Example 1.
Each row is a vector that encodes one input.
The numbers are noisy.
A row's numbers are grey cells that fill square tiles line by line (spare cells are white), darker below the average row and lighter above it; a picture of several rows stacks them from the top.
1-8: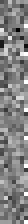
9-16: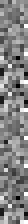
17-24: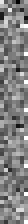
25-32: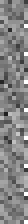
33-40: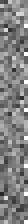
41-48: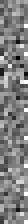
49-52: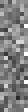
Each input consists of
a list of up to two points on a 6-point line.
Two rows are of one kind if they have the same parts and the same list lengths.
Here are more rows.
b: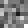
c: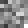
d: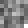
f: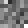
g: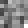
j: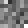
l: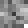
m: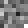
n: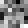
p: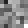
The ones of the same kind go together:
b, f, j, l, m
c, d, g, p
n

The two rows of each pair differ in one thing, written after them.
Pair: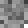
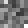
the place on the 6-point line in item 1 of the list
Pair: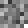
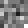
the place on the 6-point line in item 1 of the list
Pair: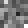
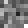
the place on the 6-point line in item 2 of the list
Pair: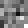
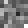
the place on the 6-point line in item 2 of the list
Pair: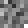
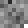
the place on the 6-point line in item 1 of the list
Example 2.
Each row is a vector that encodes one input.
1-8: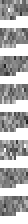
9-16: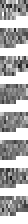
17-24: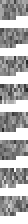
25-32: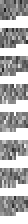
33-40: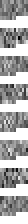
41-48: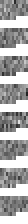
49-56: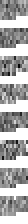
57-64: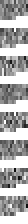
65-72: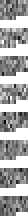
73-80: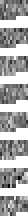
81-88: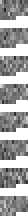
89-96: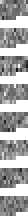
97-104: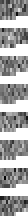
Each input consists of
one of 12 labels, together with either a fixed value, or a node of a 10-node tree.
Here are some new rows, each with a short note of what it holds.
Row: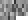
one of 12 labels and a node of a 10-node tree
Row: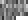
one of 12 labels
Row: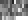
one of 12 labels and a node of a 10-node tree
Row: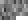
one of 12 labels
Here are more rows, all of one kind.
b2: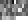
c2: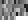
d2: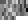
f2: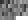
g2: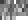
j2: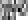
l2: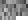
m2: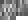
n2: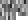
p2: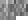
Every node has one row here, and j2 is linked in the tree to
f2 and p2.
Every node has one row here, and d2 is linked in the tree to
m2.
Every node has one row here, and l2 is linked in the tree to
g2 and p2.
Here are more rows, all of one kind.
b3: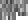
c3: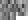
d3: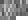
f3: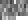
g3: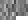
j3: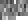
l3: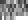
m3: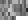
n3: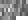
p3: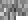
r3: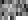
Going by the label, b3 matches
c3, f3, j3 and p3.
